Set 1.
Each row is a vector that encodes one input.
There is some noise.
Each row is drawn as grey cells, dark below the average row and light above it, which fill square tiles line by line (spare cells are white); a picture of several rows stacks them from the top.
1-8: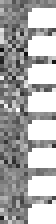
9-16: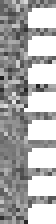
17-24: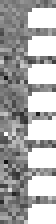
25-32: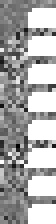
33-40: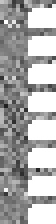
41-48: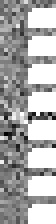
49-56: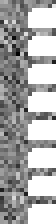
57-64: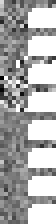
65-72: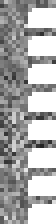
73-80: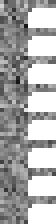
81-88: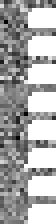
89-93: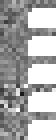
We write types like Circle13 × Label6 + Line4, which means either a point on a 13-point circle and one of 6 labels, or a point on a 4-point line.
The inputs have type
Circle18.
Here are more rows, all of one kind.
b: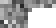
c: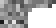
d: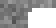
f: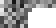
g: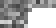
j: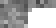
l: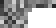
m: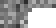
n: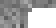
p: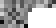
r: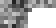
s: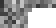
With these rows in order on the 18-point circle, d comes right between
g and s.
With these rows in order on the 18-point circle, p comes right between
l and m.
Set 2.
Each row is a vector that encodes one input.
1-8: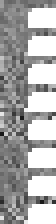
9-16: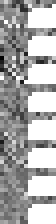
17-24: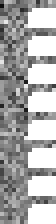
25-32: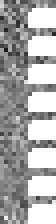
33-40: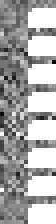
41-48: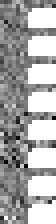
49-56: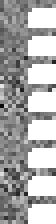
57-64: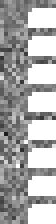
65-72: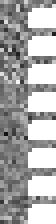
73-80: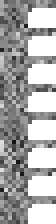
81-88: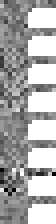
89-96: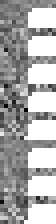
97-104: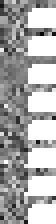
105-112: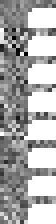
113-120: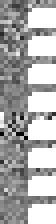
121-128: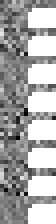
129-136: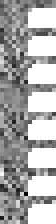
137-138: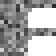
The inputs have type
Circle18.
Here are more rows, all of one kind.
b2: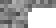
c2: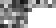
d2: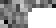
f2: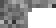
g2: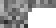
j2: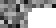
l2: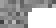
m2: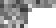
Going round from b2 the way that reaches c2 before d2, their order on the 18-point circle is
b2, c2, f2, m2, d2, g2, j2, l2.
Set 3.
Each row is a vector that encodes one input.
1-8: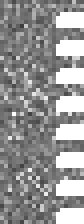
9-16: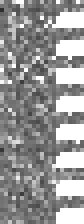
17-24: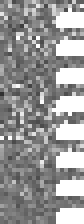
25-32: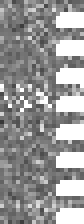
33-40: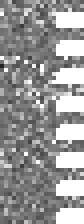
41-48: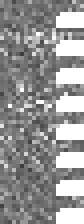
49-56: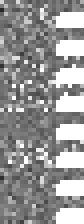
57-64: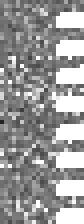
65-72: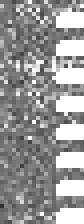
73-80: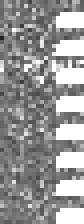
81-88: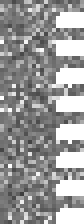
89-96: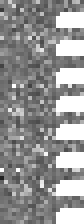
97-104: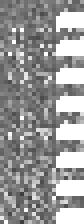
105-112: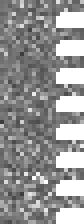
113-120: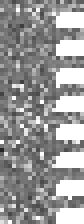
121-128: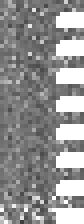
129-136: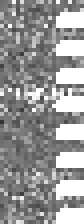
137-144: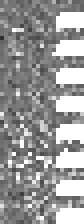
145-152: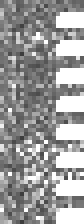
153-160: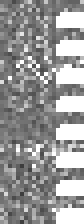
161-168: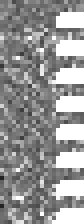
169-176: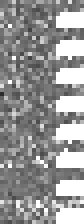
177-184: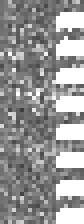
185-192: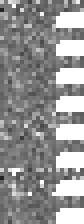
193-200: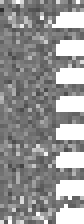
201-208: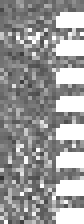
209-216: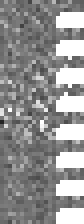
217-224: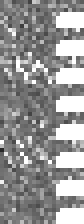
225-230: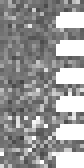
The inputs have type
Bool × Bool × Bool.
